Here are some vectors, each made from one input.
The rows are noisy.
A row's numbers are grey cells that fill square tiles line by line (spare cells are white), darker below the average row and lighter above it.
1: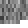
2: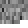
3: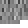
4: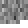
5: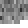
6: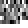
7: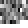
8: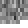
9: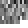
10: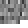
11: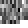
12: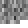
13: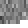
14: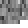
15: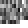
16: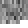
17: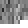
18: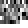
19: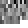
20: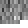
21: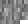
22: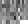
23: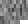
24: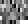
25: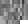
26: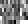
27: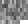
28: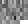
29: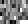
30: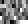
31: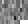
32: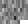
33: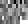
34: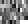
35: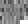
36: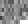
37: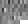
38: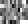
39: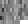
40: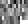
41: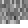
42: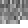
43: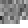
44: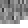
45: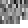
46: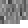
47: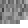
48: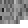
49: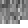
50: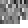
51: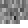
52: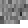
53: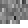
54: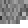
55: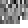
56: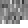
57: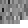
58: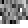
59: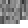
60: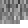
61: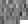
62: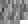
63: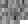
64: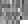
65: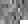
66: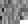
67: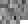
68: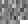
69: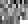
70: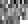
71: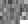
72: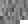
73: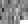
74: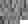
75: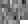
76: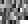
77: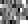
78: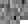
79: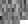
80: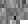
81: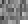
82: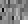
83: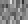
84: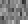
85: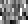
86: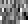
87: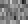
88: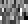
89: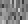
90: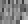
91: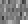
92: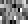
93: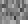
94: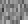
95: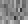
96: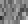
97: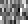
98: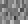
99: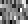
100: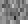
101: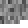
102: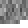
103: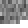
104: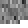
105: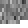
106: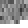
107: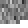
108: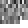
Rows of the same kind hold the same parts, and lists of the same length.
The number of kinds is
3.
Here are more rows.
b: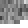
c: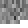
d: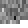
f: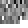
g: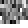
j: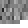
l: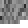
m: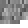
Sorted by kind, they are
b, g, j, l, m
c, d
f

